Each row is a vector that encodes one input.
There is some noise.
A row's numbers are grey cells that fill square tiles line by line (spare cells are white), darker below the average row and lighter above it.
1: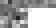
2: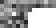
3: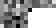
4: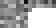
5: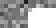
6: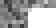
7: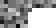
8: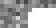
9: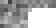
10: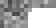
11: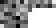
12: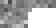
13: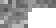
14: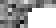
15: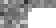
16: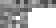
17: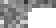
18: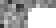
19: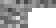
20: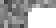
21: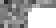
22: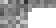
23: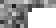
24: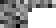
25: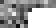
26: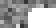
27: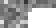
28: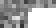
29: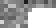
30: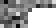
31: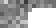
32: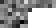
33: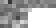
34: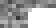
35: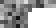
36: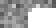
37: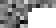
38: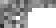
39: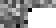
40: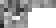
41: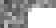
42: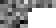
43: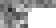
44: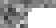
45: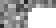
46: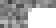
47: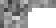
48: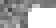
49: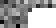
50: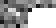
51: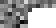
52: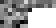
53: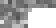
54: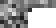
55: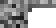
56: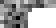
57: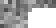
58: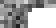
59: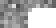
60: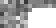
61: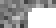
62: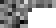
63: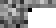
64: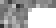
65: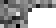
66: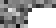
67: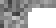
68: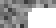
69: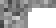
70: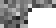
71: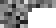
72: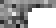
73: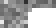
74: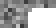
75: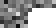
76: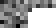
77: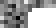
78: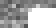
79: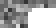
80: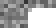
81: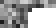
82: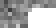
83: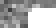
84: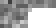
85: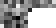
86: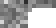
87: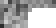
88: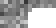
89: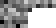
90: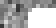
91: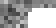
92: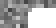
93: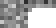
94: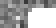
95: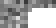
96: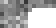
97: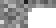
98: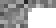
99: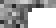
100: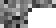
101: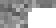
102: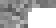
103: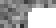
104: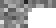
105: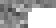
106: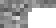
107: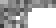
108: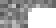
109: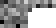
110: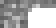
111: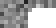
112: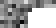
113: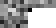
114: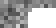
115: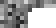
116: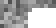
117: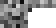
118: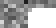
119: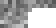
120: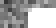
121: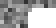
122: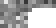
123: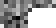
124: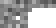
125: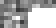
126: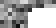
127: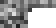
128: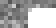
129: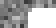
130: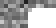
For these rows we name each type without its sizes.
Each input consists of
either a point on a circle, or four true/false values.
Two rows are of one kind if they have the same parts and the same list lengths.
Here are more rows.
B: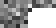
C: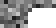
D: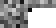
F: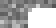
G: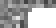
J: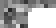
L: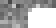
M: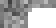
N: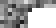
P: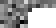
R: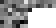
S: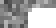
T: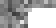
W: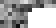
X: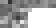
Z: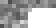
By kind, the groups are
B, C, D, N, P, R, W
F, G, J, L, M, S, T, X, Z

